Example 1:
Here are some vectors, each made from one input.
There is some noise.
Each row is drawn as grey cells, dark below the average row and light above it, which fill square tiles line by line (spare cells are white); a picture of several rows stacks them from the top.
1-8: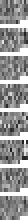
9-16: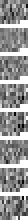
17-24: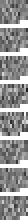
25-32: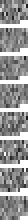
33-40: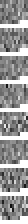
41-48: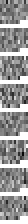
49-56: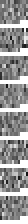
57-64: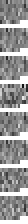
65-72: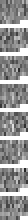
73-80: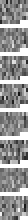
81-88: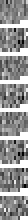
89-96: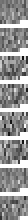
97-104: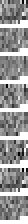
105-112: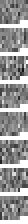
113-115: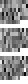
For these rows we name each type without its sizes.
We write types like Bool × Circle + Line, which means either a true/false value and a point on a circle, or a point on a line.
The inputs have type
Circle + List(Line).
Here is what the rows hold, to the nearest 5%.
About 30% of them hold a point on a circle. The rest are lists of points on a line.
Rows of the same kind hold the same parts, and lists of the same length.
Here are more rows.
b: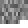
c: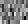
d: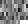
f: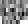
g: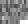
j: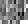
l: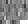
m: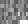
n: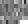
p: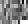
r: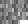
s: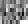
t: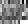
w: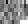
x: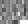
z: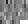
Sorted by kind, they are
b, g, n
c, d, p, t
f, j, s
l, m, r, w, x, z

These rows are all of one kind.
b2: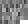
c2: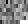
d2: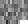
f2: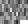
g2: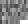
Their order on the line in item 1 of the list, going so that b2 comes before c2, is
d2, f2, b2, g2, c2.
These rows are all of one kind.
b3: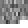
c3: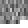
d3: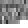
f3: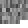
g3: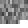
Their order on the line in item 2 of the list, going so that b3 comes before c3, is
d3, g3, b3, f3, c3.
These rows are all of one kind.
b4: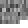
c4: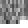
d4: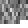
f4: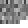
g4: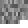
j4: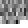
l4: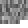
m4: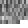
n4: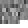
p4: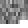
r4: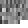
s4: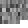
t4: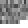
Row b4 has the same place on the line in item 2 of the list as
d4 and s4.
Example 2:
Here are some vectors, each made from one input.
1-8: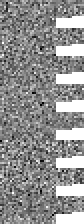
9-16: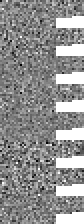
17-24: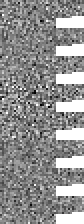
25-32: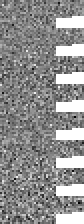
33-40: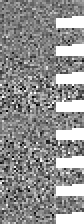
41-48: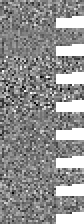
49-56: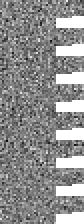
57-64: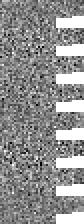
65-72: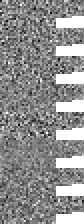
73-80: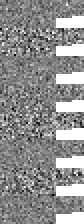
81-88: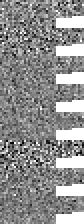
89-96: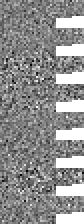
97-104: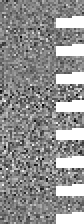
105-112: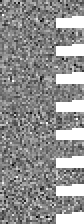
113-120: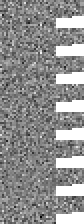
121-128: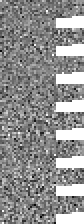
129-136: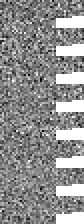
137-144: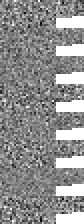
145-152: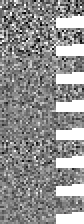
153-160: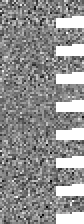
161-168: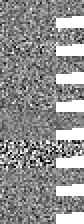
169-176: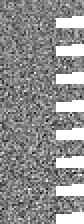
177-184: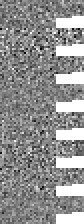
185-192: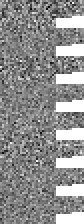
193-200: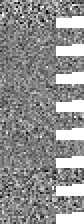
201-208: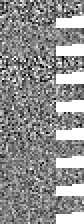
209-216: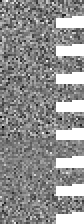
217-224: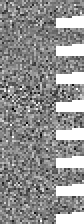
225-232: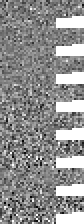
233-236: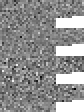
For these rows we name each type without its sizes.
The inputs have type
Circle × Tree + Label.
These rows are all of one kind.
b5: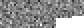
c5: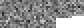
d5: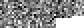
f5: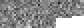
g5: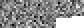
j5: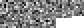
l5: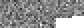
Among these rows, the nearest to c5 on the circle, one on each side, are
g5 and j5.
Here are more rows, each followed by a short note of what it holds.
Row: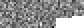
a point on a circle and a node of a tree
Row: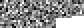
a label
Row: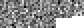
a point on a circle and a node of a tree
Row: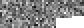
a label
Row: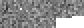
a point on a circle and a node of a tree
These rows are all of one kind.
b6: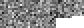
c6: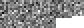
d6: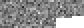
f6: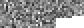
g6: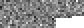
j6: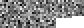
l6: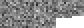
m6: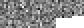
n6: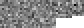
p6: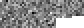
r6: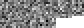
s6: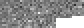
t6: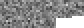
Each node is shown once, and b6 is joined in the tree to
c6.
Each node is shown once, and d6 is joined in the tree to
r6 and s6.
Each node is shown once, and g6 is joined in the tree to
m6 and n6.
